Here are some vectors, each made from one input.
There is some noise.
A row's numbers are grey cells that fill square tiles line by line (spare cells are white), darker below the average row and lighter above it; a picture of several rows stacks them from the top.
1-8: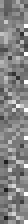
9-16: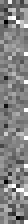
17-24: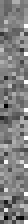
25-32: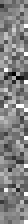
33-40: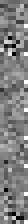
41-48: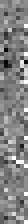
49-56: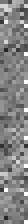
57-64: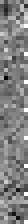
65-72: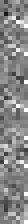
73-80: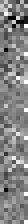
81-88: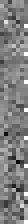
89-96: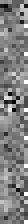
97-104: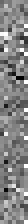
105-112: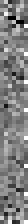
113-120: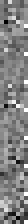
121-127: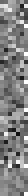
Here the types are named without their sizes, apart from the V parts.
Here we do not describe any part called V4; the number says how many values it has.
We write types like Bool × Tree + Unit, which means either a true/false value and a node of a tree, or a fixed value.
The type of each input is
List(Line × V4).
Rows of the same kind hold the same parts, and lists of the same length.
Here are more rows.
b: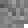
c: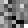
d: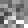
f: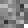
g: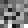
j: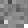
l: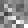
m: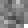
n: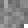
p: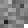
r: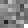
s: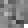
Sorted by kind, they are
b, l, n, s
c, d, j, m
f, p, r
g

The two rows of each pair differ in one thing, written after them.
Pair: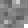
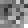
the value of V4 in item 1 of the list
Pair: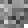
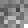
the value of V4 in item 1 of the list
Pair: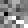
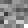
the place on the line in item 1 of the list
